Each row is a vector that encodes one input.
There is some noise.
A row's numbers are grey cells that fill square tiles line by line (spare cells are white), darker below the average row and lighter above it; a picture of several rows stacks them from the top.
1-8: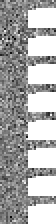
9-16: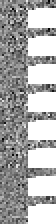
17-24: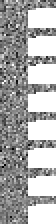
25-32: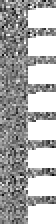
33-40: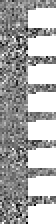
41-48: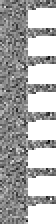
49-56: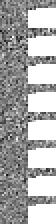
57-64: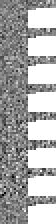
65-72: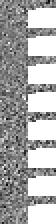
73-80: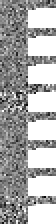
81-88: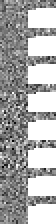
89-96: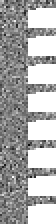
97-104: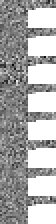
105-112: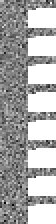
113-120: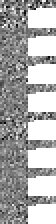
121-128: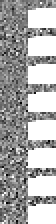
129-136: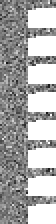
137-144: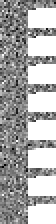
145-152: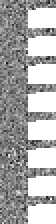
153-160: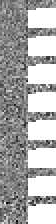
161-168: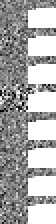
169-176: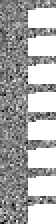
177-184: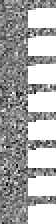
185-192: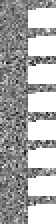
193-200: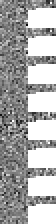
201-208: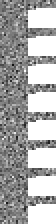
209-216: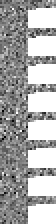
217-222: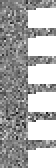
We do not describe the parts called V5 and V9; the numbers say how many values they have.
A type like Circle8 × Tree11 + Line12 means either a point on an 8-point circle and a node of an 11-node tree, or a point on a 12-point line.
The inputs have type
(Line7 + V9) × V5 + List2(Line4).
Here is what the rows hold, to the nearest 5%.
About 60% of them hold a value of V5, together with either a point on a 7-point line, or a value of V9. The rest are lists of up to two points on a 4-point line: about 5% of all rows are empty, 20% hold one and 15% two.
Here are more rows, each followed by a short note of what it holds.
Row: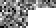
the empty list
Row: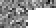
a list of two items
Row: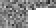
a list of one item
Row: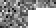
the empty list
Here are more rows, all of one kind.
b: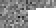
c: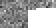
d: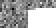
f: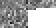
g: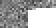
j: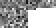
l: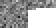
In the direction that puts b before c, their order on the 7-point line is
b, j, f, d, g, l, c.
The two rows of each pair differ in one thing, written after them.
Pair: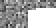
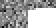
the value of V9
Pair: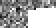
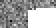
the value of V9
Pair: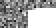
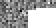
the value of V5
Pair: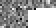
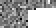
the value of V5
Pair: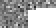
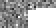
the value of V5
